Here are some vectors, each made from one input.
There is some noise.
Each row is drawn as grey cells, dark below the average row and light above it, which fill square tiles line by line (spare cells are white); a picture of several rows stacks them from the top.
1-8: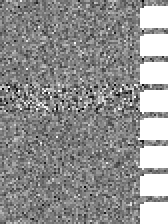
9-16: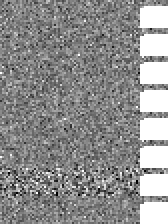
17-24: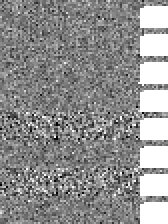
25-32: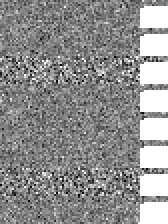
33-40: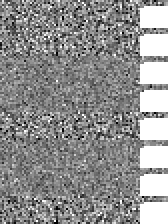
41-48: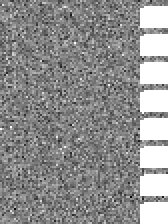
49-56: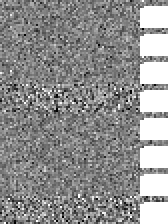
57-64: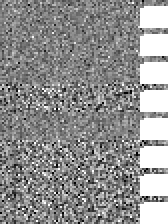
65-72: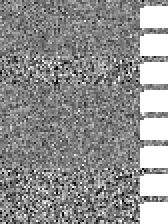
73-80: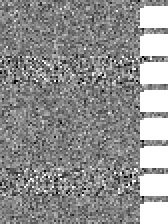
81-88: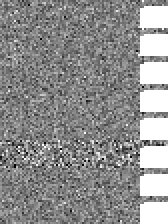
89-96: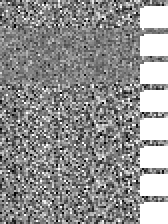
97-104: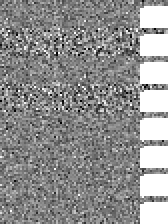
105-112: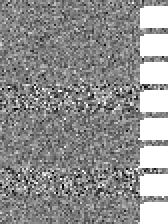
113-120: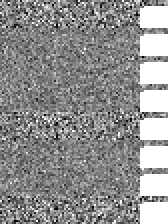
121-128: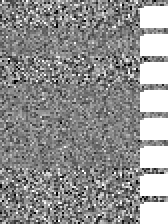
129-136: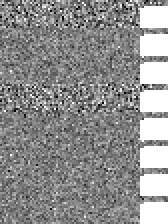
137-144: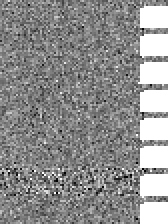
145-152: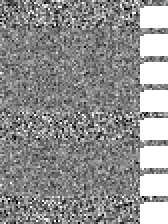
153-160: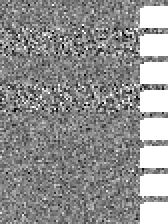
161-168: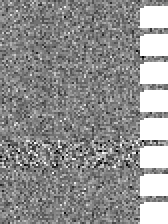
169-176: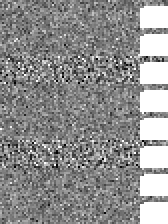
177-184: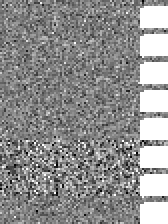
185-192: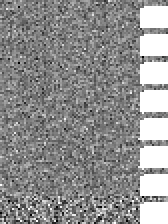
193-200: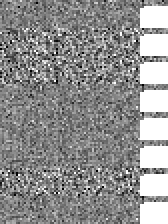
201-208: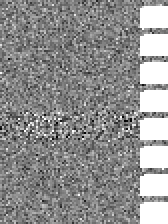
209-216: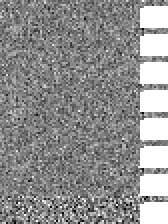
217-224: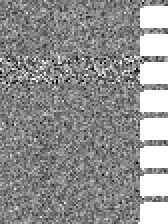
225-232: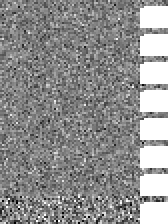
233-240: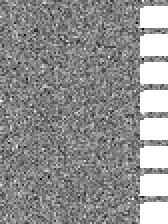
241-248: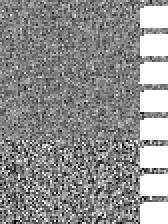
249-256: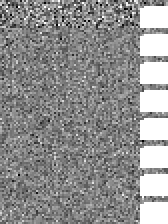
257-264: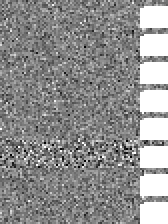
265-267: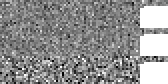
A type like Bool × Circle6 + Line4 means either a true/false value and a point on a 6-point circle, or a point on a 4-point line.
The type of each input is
Circle10 × Circle10 + Circle13 × (Line7 + Line9).
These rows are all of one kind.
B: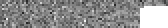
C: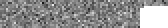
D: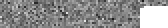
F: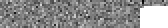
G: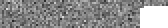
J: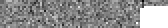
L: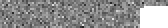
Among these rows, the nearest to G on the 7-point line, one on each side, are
D and L.
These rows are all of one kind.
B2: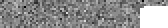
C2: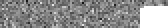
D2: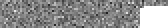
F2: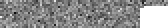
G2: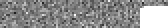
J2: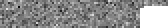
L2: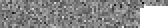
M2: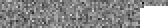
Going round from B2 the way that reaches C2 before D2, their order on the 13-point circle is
B2, J2, G2, F2, C2, D2, L2, M2.
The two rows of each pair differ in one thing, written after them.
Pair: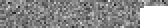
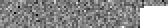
the place on the 7-point line
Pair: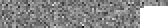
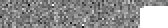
the place on the 7-point line
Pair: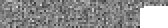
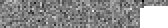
the place on the 7-point line
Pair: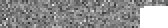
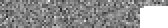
the place on the 7-point line
